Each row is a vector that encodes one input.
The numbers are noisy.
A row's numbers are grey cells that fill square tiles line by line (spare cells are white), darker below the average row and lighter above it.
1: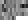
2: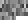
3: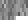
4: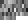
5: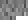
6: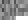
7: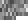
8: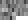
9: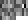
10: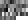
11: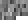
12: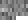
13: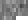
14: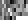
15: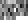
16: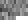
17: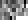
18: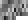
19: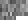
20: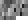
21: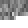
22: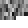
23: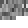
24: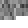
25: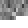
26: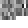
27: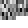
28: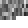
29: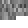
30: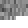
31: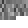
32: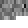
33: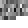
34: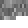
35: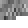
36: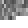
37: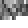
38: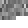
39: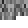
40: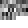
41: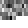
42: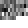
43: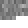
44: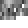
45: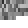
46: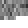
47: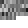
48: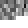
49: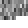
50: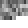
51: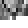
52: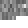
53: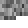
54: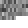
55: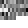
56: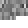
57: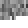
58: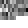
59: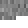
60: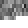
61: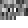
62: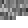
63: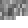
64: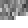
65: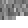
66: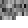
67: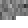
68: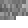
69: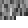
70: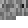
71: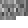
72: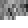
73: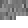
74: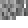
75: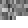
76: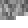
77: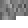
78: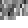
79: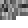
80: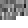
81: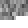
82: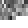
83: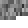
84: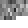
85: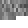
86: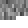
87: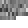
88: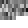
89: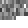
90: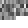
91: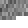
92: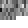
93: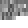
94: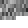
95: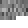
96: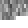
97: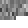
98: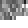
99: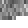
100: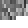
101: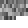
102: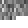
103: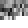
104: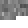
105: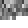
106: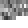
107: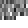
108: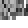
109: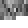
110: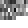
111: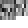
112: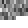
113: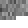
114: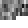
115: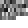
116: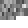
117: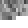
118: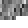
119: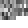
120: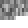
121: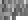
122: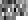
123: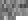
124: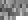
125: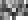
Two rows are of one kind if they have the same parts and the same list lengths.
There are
3 kinds of row.
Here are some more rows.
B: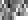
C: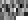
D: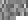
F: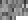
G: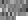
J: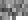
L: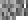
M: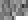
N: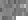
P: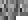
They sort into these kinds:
B, D, J, L, N
C, F, G, M
P

